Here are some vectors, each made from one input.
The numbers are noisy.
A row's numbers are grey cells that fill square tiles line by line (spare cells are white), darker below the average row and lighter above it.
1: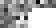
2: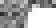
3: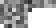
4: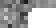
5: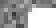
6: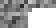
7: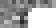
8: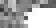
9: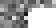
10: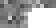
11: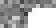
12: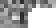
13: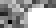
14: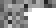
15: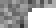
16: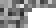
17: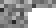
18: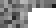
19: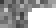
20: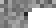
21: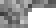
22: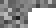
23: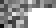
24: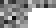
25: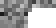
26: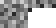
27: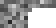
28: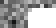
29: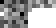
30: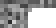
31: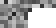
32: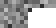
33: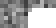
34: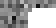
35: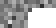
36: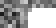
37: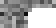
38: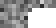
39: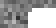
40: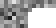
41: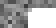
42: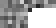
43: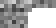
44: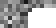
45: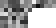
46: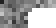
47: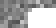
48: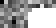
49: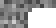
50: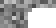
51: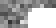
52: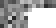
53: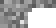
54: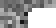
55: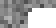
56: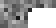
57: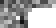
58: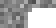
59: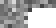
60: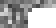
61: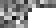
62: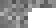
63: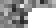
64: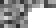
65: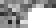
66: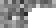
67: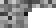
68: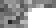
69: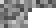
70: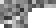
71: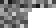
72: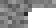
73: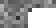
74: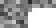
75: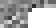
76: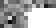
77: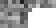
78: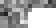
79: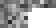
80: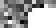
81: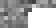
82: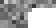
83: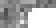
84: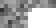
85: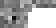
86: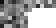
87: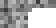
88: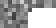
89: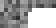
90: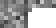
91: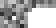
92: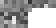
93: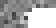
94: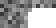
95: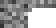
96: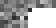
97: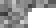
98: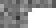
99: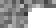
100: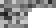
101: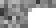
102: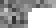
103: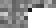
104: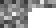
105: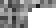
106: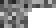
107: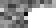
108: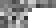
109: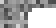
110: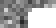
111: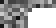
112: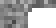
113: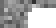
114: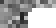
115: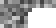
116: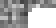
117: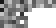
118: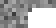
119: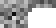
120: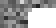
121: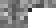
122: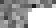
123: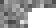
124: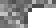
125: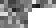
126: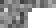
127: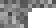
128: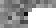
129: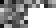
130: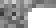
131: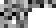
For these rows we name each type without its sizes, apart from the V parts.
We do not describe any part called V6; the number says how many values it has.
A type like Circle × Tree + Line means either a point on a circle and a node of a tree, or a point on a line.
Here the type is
(Line + V6) × Tree.
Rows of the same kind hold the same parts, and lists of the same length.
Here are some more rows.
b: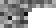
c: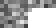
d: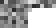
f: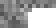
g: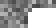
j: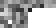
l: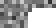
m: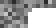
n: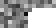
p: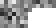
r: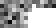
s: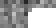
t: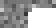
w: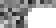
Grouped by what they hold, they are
b, f, j, l, n, p, r, t, w
c, d, g, m, s

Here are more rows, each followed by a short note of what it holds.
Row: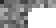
a node of a tree and a value of V6
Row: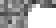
a point on a line and a node of a tree
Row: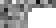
a point on a line and a node of a tree
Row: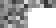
a point on a line and a node of a tree
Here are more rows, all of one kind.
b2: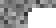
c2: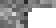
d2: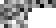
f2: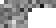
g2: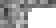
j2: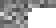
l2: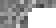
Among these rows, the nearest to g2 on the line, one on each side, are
j2 and l2.
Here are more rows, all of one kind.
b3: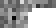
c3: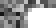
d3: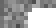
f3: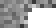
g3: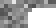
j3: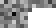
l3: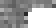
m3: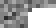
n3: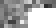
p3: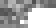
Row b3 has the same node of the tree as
j3 and m3.
